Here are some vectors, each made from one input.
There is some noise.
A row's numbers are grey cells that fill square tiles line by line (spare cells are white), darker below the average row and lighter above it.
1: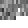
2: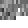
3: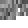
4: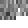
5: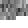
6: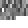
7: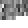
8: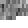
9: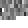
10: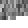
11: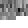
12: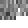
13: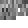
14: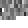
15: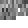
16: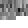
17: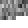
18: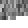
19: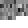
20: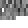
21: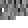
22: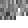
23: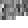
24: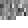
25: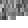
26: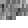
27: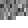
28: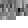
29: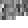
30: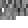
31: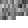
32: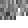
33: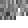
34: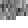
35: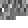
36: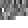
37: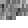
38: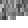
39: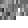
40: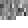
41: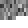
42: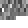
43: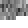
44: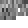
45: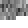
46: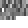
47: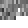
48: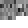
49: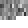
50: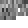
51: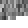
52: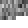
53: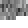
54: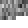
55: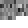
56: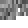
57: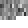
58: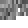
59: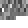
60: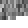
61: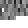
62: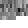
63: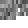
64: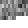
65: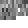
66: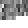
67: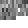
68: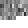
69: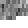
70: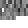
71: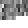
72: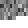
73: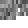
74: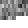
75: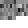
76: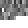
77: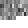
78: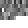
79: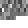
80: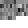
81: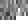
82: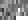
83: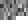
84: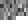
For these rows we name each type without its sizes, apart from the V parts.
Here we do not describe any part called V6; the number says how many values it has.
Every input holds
either a point on a line, or a true/false value and a value of V6.
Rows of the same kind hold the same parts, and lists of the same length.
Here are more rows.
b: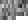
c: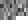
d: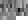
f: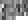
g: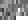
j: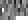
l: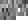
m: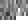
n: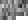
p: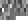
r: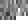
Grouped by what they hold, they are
b, f, g, l, m, n, r
c, d, j, p

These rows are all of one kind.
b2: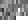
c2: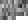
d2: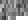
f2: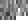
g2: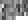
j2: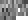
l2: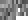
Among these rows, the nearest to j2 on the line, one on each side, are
c2 and l2.
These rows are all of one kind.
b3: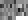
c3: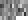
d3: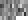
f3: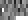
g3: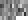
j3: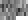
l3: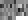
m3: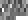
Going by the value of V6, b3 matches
f3 and l3.
